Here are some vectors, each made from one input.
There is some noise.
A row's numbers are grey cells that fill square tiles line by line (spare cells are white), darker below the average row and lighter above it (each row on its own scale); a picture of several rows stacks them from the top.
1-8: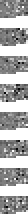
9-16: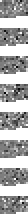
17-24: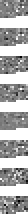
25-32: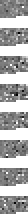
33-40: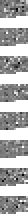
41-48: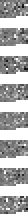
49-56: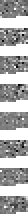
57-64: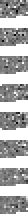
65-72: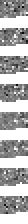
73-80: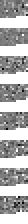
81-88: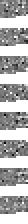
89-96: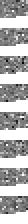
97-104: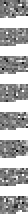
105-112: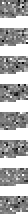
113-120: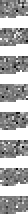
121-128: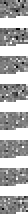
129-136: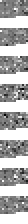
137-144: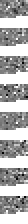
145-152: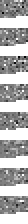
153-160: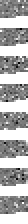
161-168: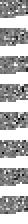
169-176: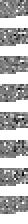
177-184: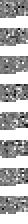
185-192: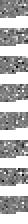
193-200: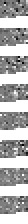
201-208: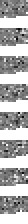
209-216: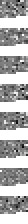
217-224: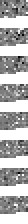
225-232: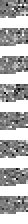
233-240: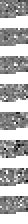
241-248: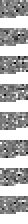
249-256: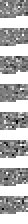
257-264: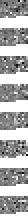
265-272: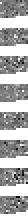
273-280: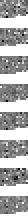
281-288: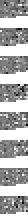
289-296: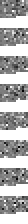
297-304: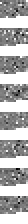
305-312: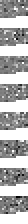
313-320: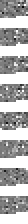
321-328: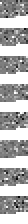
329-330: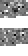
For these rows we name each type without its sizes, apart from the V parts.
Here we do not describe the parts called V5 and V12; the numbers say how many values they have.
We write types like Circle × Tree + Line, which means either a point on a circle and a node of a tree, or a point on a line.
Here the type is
(Bool × V5 + V12) × Label × Label + Unit.
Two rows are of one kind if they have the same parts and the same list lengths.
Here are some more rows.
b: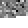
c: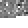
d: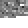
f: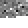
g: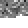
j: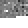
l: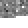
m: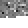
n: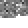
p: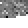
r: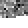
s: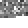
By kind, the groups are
b, d, f, g, j, m
c, l, n, p, s
r

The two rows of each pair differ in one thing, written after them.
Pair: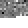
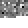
one of the two labels
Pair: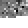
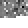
the value of V12
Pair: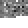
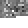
the value of V12
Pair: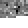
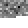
one of the two labels
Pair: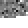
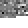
the value of V12
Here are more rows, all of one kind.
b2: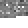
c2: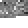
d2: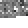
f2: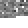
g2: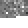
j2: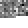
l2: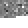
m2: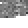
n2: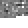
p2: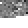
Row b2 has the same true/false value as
f2, l2 and n2.
